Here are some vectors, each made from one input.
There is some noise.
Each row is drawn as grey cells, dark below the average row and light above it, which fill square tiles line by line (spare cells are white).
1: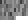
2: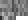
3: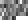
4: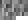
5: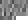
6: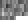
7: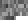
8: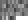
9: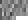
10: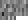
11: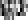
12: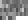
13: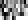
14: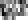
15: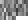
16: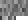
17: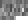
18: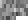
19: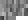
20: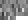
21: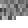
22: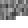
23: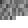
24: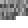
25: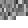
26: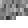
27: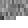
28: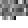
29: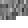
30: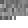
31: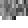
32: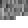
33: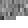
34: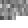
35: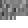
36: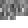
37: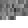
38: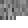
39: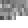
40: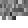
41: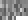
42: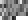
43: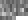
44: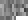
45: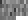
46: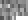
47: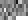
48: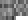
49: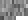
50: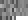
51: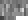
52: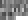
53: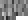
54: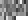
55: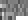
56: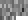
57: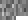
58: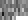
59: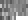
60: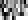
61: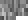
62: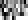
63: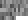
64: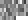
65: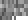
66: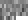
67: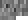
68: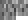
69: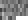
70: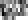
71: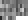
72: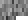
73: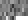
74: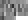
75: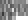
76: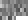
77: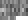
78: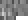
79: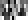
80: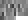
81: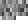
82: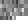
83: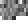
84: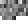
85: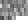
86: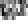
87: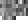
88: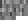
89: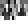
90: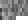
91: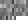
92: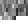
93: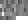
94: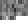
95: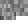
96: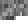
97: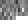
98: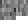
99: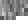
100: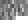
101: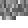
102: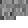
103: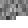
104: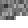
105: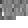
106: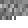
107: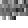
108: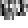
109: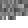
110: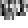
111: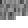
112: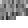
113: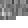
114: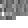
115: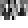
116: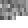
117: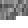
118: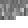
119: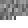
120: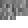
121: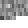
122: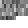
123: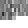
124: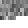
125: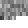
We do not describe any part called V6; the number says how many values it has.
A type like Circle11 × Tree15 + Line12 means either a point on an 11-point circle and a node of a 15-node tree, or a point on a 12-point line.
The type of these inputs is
(Bool × Bool × Bool × Bool + Line5) × V6 + Line4.
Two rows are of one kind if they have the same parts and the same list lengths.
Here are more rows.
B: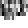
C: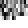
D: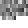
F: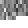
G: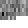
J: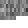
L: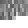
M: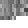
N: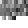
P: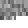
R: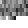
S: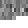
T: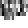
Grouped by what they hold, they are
B, C, T
D, F, N, R
G, J, L, M, P, S

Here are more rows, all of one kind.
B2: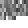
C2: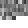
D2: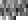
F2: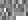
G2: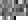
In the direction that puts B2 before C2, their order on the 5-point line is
F2, B2, C2, G2, D2.
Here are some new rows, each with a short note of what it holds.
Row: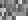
a point on a 5-point line and a value of V6
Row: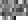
a point on a 5-point line and a value of V6
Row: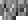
a point on a 5-point line and a value of V6
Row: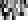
a point on a 4-point line
